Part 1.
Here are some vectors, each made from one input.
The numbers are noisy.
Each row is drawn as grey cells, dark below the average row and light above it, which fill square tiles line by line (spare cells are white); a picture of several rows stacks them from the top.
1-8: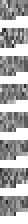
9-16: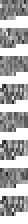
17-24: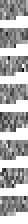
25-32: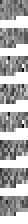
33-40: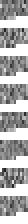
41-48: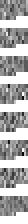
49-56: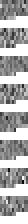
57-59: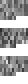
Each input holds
a node of a 10-node tree.
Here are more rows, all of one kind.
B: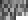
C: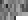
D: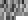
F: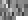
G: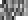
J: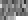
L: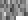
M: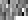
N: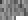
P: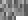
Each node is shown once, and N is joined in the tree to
C, J, L and P.
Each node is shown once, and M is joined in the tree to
F.
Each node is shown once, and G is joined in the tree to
D.
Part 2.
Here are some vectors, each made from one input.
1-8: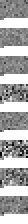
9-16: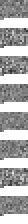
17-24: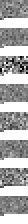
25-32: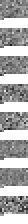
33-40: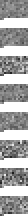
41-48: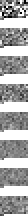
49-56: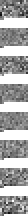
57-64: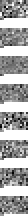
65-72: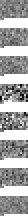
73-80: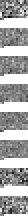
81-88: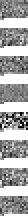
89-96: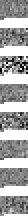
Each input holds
a point on a 10-point line and a point on an 11-point line.
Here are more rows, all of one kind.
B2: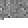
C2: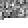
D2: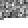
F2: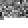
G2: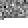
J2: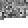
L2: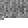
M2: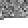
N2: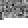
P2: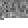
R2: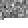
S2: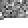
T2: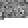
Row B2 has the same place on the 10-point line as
C2, G2 and R2.
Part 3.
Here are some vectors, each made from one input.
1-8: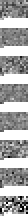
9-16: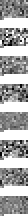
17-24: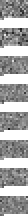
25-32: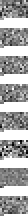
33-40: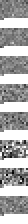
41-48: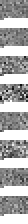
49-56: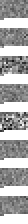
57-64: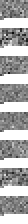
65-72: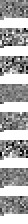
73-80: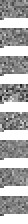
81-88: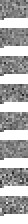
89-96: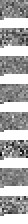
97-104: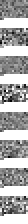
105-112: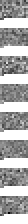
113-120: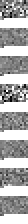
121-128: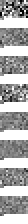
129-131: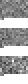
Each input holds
a point on a 12-point line and a point on an 18-point line.
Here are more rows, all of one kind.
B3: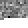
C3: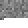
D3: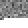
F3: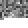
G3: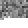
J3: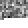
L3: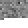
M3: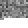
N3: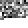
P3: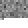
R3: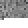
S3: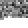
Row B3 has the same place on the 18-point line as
D3 and J3.
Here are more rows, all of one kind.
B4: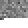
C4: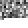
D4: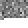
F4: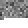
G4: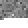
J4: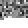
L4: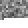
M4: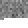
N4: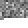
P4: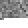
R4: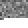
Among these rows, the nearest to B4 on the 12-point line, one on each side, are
M4 and P4.
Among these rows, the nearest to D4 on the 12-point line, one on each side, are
G4 and N4.
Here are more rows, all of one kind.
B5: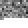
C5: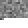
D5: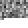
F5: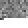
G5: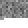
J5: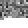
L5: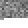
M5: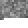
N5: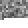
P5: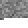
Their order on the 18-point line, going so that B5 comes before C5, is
B5, L5, N5, J5, G5, C5, D5, P5, F5, M5.
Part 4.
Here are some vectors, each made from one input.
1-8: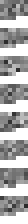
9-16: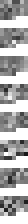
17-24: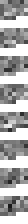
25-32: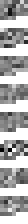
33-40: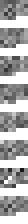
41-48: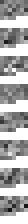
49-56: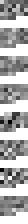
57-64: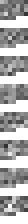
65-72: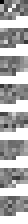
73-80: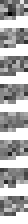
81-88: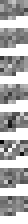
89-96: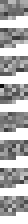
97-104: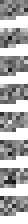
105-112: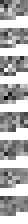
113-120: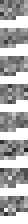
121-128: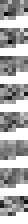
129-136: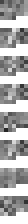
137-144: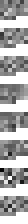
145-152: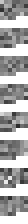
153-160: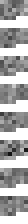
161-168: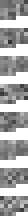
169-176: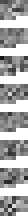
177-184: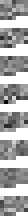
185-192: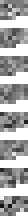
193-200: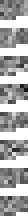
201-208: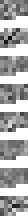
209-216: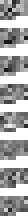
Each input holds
one of 10 labels.
